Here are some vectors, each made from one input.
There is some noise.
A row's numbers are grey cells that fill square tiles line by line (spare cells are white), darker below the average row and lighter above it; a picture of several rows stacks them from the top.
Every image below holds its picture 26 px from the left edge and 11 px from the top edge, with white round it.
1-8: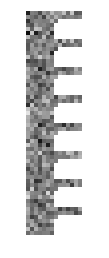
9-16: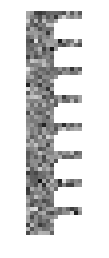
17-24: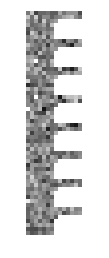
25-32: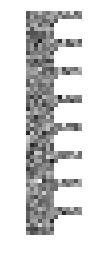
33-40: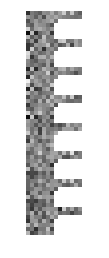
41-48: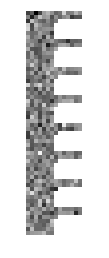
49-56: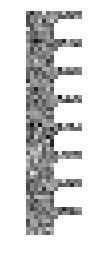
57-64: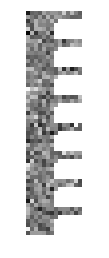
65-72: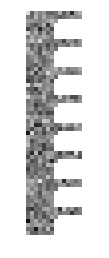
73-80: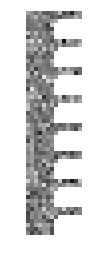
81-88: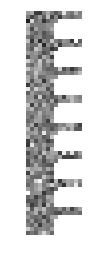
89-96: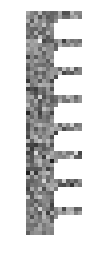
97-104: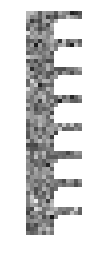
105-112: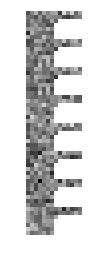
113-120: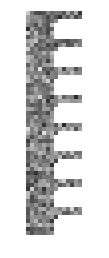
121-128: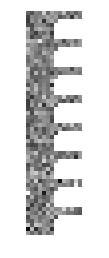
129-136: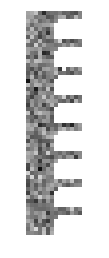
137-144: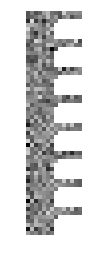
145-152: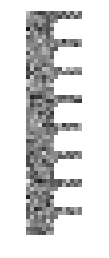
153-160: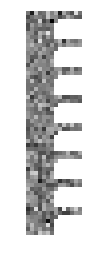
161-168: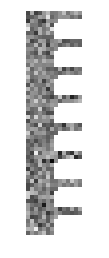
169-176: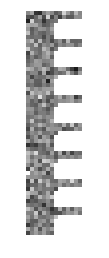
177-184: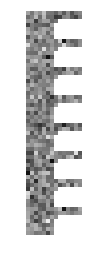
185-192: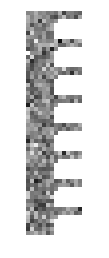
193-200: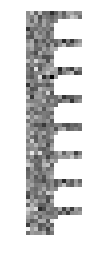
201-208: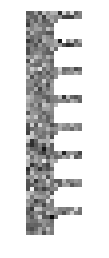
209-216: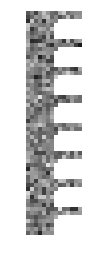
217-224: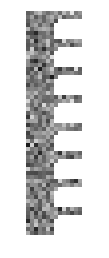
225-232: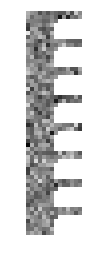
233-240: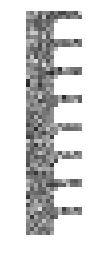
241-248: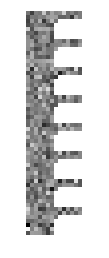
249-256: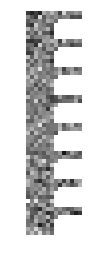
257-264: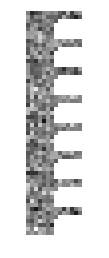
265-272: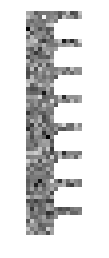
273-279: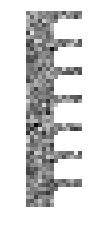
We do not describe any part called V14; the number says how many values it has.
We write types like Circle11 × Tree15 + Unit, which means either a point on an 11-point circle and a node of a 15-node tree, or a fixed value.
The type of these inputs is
(Label7 × V14 + Line6) × Label11.
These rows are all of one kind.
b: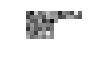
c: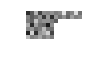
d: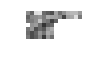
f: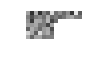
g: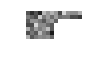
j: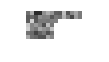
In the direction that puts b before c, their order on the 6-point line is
d, b, f, c, g, j.
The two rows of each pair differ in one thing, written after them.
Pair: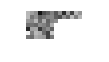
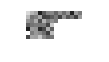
the value of V14
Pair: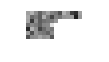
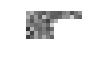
the value of V14
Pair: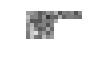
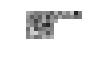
the value of V14
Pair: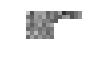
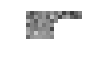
the value of V14
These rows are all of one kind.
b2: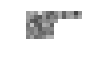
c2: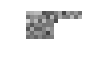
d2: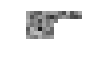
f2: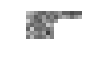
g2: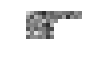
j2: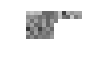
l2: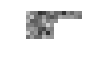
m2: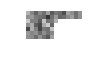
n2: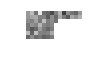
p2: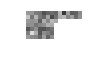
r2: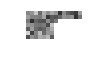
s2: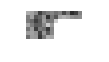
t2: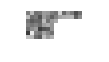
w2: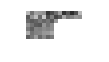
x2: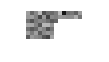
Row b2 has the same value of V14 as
j2, l2, p2 and t2.
